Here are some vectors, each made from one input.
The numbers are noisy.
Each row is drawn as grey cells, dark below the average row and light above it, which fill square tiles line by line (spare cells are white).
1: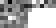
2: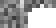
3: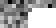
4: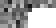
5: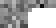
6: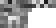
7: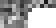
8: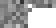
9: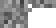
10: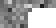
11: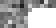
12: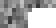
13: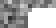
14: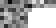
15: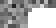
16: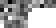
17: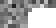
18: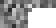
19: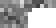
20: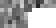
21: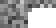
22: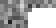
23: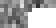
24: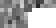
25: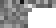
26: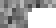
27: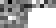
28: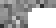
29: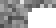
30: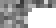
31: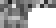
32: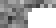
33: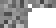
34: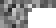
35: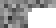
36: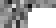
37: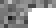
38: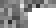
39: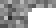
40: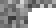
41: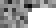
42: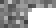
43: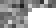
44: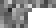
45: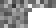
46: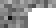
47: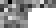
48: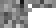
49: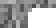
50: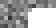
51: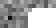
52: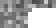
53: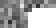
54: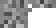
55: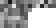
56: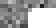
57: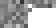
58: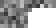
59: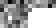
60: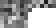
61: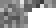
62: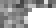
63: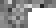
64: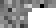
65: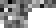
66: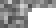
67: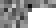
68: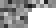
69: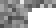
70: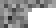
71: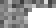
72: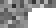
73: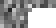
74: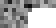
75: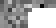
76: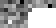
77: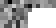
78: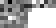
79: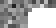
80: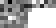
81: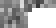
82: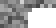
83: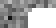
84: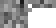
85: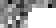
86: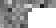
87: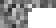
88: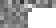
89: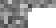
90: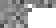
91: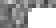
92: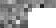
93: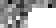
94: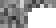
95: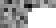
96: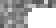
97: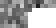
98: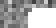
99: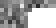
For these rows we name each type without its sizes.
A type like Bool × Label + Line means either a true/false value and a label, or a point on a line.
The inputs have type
(Bool × Bool × Bool × Bool + Circle) × Line.
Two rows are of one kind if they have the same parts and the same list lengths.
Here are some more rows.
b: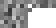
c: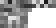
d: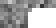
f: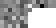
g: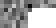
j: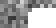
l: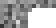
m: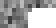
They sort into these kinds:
b, d, f, j, l, m
c, g

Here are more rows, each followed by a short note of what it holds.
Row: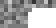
a point on a line and four true/false values
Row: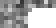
a point on a line and four true/false values
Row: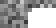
a point on a line and four true/false values
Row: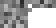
a point on a line and four true/false values
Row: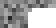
a point on a line and four true/false values
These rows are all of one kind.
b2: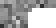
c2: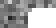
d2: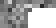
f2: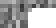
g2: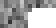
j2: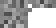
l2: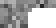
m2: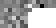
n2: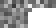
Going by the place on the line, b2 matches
f2 and l2.
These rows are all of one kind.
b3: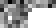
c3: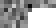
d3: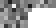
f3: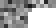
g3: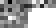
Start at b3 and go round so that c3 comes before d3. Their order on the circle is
b3, g3, f3, c3, d3.
